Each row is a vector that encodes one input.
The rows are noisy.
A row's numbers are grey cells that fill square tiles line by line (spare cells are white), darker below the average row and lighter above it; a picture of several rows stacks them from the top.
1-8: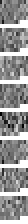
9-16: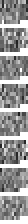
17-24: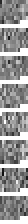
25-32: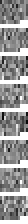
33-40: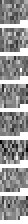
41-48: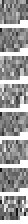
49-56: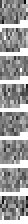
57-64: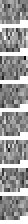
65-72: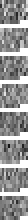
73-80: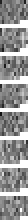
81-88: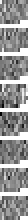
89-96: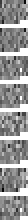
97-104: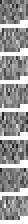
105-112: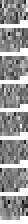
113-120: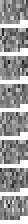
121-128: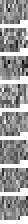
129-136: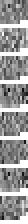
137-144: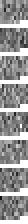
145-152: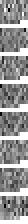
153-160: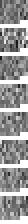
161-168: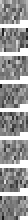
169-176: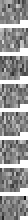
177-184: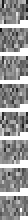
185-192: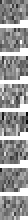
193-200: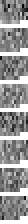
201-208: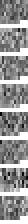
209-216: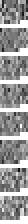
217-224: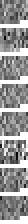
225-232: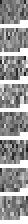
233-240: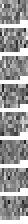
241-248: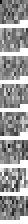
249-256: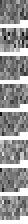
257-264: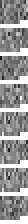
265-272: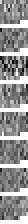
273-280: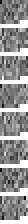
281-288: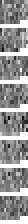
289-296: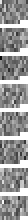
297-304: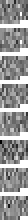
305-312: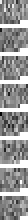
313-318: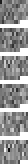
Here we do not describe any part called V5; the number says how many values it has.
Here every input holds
either a point on an 8-point circle, or a point on a 7-point line, or a value of V5.
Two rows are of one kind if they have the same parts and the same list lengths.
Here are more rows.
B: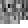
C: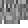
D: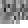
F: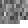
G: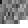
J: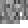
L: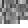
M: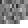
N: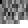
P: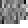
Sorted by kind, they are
B, D, J
C, L
F, G, M, N, P

